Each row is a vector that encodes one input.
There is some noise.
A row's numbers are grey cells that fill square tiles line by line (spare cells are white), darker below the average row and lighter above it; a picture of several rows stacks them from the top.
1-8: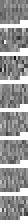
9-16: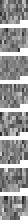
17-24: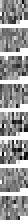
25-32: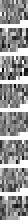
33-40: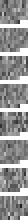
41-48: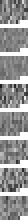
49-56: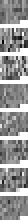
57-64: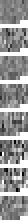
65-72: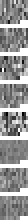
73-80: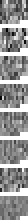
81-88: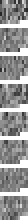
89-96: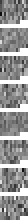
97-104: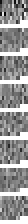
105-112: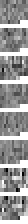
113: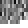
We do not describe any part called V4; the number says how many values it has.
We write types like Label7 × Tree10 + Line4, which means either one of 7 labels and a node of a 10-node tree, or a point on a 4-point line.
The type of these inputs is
(Bool × Line6 + V4) × Label5.
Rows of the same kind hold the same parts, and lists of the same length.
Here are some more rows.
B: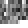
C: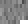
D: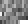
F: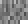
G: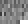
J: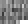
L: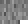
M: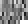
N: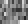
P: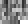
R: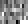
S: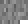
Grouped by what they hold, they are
B, D, N, R
C, F, G, J, L, M, P, S

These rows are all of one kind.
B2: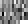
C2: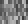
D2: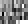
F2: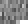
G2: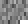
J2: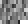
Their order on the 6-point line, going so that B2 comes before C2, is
G2, B2, C2, D2, J2, F2.
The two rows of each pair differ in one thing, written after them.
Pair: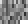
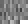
the label
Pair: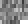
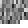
the true/false value
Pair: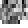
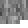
the place on the 6-point line
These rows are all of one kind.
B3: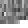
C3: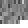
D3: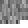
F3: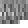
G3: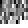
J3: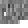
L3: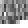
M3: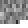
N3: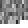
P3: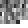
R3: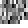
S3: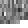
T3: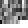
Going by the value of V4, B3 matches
L3, P3, R3 and S3.
